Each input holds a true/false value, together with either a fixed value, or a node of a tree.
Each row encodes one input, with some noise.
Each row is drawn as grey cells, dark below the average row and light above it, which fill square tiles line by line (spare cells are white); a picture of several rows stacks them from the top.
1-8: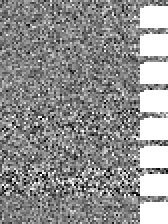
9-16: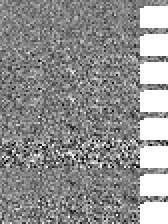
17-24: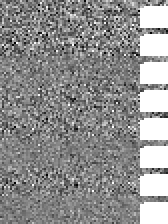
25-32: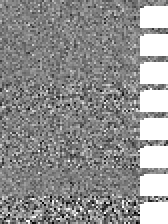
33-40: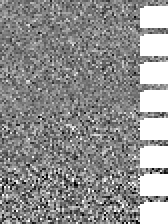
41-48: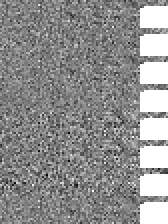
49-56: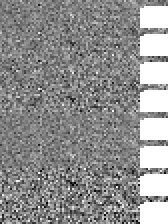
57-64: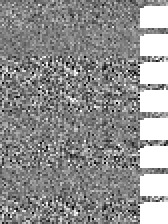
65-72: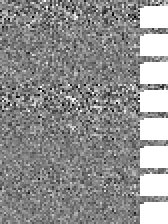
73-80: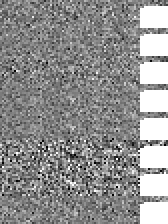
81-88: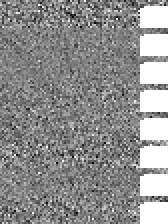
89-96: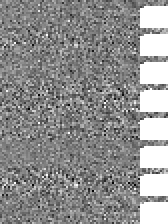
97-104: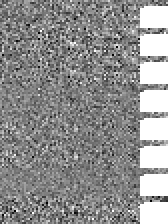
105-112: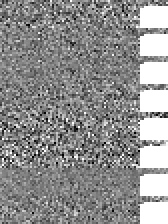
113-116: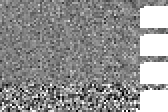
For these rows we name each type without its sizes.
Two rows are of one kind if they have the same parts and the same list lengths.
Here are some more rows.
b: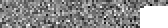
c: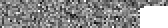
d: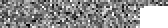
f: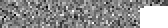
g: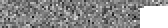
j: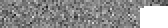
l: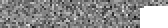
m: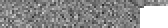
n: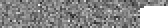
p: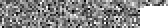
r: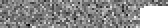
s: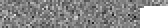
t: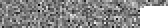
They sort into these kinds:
b, f, m
c, d, g, j, l, n, p, r, s, t

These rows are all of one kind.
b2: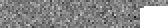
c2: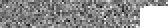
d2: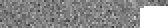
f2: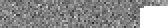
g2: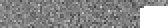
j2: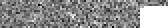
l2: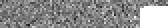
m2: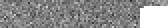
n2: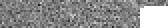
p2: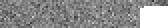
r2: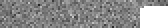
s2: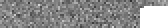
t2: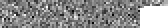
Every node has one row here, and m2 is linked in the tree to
g2 and s2.
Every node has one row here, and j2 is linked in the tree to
t2.
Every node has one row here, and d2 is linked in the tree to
r2.
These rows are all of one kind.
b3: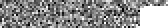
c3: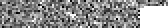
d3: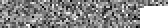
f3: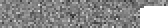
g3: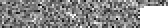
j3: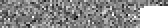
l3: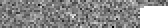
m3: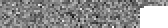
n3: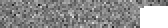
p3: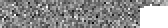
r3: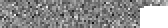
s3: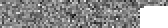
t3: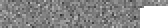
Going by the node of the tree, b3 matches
g3 and p3.
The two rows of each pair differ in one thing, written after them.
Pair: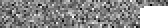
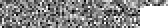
the node of the tree
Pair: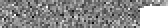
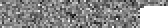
the node of the tree
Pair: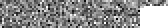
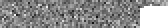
the true/false value
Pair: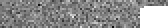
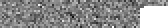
the true/false value
